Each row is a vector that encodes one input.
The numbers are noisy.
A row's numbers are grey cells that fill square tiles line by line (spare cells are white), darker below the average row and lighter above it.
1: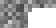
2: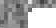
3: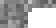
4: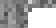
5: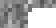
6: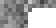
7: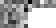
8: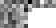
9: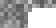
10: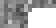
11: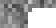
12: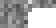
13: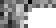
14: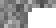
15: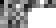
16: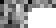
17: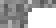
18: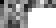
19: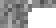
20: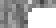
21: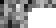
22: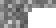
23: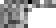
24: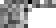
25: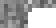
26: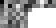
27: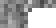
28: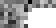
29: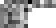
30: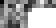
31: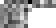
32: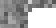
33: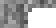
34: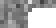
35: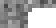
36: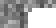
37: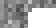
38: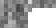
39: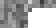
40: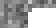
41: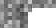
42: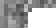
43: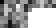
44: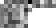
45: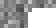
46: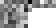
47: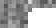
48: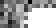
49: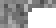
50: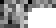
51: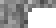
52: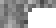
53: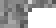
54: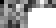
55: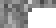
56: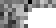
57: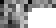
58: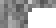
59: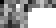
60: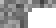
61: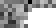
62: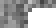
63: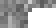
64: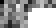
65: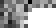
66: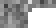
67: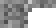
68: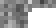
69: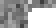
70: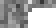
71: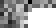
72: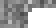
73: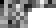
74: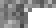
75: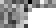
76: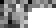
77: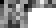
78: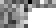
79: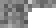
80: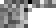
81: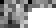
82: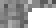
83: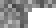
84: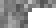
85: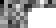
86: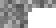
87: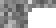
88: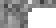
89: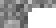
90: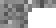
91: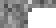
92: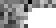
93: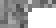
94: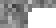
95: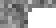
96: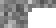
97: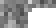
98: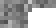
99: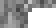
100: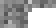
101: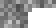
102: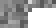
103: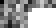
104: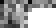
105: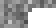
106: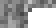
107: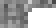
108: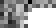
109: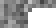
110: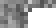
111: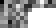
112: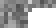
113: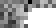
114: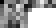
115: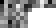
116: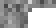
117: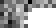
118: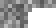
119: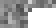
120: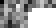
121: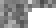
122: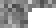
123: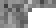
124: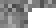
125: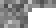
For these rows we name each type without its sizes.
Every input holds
either a label and a true/false value, or a point on a line.
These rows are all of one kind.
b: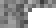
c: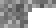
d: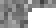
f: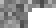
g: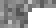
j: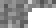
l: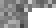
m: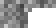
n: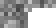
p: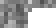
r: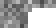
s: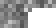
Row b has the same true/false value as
d, g, j and p.
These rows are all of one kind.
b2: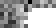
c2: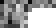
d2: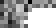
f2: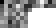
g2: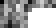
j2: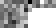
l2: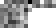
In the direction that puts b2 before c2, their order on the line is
l2, j2, b2, d2, c2, g2, f2.
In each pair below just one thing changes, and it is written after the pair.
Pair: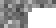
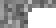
the true/false value
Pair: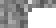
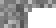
the true/false value
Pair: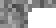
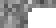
the label
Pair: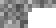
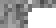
the true/false value
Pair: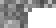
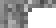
the true/false value
